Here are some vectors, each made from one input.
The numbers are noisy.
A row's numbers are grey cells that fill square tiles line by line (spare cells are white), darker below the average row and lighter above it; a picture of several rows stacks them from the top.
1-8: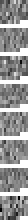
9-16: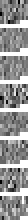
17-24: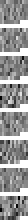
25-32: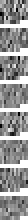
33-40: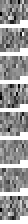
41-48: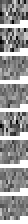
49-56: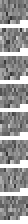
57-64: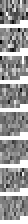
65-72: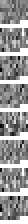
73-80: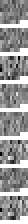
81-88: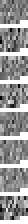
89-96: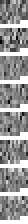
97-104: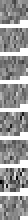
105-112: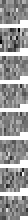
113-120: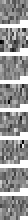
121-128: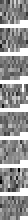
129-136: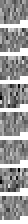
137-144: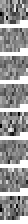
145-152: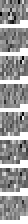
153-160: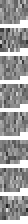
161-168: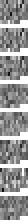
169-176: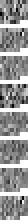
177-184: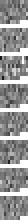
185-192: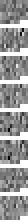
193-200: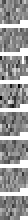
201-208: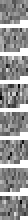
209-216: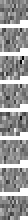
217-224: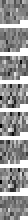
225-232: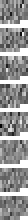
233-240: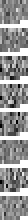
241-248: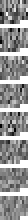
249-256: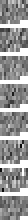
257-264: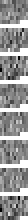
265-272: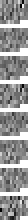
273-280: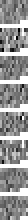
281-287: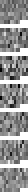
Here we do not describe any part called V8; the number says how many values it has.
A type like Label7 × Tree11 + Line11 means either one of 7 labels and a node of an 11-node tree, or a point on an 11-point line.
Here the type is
Bool × (Line10 + List2(V8)).
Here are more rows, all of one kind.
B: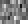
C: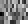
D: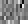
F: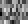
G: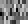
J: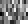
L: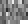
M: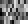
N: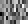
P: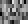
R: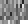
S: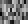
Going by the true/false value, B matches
D, L and R.
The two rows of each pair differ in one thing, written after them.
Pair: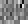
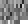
the place on the 10-point line
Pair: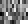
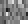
the true/false value
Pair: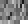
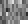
the place on the 10-point line
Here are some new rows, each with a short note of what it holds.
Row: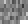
a true/false value, together with a list of two items
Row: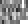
a true/false value, together with the empty list
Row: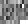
a point on a 10-point line and a true/false value
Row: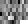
a true/false value, together with a list of one item
